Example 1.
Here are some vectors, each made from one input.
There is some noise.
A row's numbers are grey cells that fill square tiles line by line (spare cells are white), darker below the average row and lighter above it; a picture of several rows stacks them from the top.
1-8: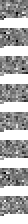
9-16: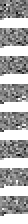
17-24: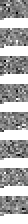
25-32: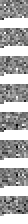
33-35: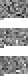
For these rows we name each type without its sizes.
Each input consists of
a point on a line, together with either a fixed value, or three true/false values.
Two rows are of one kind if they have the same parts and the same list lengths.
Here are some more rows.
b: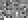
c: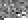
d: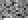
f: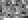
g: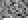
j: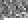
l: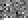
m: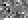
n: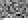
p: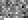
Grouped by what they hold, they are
b, d, f, g, j, l, m, n, p
c

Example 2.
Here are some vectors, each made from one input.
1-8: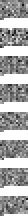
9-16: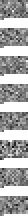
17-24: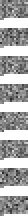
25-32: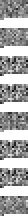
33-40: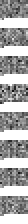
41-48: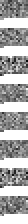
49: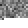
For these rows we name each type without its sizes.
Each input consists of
a list of points on a line.
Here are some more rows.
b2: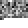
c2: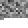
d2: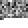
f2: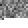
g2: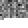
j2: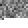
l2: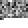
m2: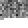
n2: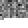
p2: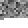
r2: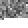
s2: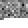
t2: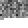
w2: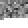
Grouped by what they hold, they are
b2, d2, l2
c2, g2, m2, n2, p2, t2
f2, j2, r2, s2, w2

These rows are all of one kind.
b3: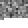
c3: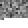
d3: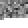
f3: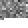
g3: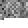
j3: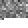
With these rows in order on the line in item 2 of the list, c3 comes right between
b3 and g3.
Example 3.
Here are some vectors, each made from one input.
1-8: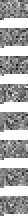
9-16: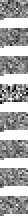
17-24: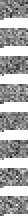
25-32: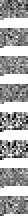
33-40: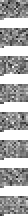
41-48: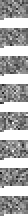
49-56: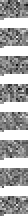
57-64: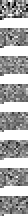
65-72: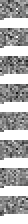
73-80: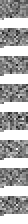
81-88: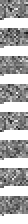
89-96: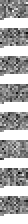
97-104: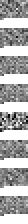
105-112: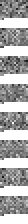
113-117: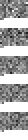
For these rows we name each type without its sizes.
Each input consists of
a list of points on a line.
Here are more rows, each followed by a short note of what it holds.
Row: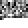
the empty list
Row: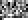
the empty list
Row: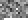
a list of one item
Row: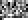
the empty list
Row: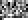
the empty list
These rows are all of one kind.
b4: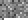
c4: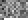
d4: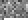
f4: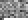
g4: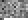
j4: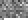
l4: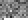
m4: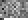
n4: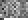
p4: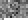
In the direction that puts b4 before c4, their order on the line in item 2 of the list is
p4, d4, j4, b4, l4, c4, n4, m4, g4, f4.
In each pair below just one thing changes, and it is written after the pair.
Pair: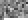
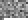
the place on the line in item 1 of the list
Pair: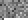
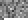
the place on the line in item 2 of the list
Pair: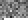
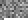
the place on the line in item 1 of the list
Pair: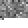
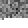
the place on the line in item 1 of the list
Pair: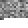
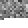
the place on the line in item 2 of the list
